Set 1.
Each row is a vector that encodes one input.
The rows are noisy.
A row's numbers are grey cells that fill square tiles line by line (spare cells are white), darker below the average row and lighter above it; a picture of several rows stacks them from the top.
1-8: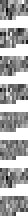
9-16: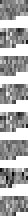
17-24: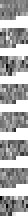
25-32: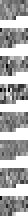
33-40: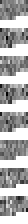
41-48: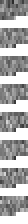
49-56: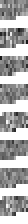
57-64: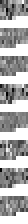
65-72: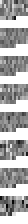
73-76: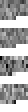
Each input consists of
a point on a 12-point line.
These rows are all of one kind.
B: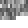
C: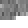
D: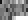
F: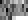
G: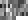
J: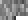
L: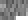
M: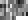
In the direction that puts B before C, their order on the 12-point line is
F, D, B, C, L, J, G, M.
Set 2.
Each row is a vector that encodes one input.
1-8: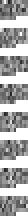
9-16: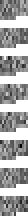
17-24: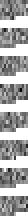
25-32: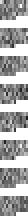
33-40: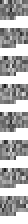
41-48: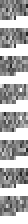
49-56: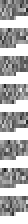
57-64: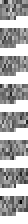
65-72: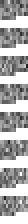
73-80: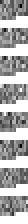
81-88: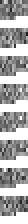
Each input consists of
four true/false values.
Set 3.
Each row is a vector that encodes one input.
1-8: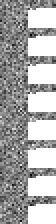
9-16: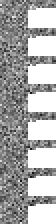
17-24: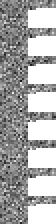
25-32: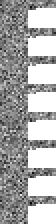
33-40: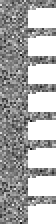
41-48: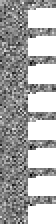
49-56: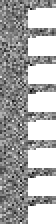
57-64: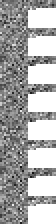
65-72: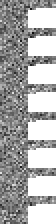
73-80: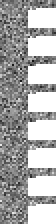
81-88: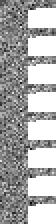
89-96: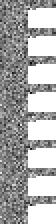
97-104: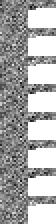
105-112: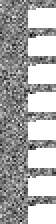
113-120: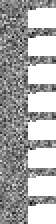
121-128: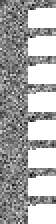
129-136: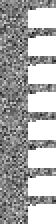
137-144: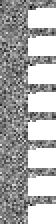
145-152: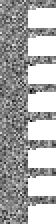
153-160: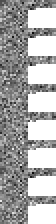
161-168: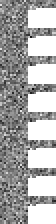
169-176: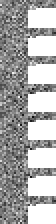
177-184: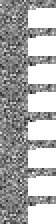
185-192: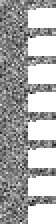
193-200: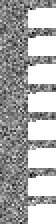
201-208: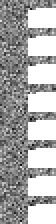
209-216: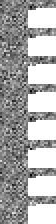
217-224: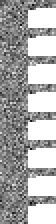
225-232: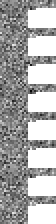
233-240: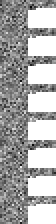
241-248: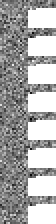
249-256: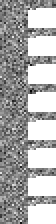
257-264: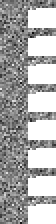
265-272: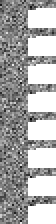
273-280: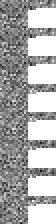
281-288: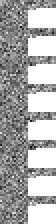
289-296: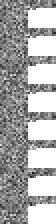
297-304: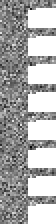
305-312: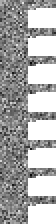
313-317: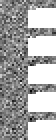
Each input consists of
three true/false values.
